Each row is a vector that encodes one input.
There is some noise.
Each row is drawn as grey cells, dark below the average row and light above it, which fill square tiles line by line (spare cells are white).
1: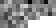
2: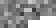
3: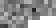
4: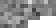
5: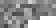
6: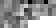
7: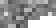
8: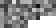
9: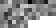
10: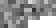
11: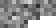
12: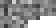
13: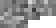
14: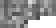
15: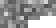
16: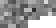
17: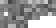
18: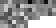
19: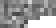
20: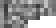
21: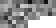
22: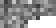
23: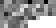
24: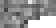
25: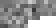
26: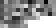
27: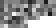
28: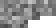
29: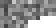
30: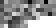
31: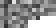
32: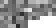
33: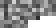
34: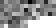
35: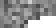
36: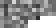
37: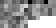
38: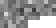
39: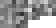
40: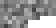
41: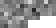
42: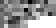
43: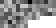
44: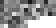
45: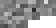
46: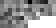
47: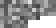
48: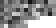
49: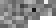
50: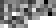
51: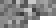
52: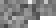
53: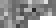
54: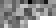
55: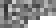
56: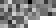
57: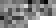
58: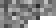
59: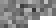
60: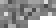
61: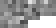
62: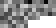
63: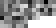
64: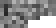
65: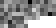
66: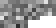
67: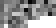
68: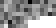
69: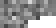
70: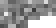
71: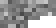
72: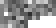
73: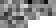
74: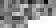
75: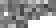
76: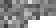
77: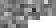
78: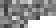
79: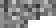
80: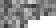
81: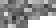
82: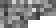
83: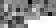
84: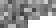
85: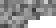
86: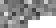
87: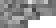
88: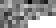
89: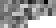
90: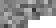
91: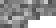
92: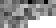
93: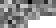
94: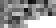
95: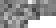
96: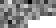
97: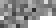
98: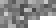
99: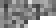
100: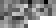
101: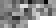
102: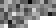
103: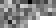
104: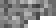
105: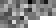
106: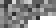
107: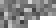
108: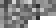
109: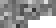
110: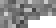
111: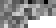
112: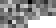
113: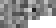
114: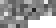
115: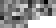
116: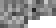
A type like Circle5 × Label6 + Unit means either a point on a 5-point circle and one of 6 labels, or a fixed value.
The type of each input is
Circle5 + Line8.
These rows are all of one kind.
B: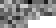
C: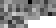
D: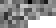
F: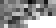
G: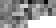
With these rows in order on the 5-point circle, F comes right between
C and G.
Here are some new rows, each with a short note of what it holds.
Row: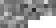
a point on an 8-point line
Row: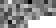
a point on a 5-point circle
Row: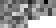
a point on a 5-point circle
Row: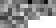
a point on a 5-point circle
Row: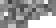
a point on an 8-point line
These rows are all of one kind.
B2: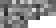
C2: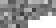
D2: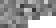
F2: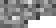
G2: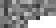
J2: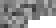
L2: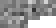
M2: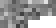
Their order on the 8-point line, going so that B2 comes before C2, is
B2, G2, F2, J2, L2, D2, M2, C2.
